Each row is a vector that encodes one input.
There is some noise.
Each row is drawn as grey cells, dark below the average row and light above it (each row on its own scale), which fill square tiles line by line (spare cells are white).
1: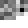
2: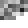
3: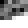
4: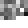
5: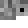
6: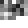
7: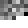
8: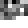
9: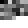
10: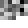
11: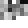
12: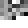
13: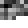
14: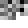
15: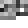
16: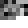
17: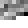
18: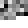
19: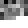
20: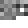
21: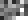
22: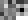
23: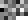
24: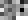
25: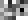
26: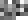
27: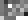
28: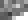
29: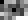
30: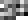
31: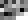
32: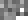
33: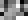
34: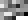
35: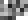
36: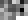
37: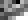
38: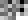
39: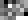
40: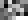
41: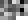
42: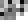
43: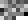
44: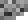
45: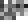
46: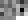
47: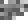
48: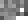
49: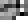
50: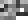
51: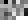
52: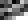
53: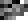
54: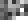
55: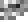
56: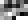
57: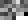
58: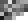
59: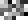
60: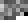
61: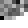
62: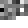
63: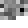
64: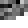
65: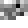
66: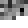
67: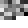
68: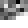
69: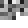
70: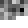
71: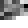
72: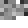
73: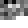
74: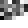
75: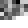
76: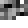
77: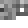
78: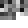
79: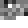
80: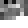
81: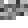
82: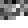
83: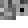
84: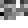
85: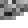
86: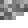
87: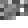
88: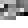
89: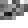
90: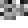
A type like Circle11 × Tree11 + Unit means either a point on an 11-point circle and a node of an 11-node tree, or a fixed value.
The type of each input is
Bool × Label11.
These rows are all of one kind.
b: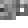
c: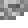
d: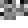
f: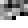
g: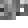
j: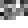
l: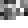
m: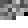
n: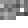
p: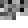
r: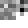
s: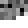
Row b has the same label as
d, g, j and l.
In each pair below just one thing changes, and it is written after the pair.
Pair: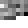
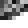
the true/false value
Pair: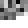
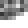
the label
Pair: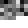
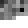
the true/false value
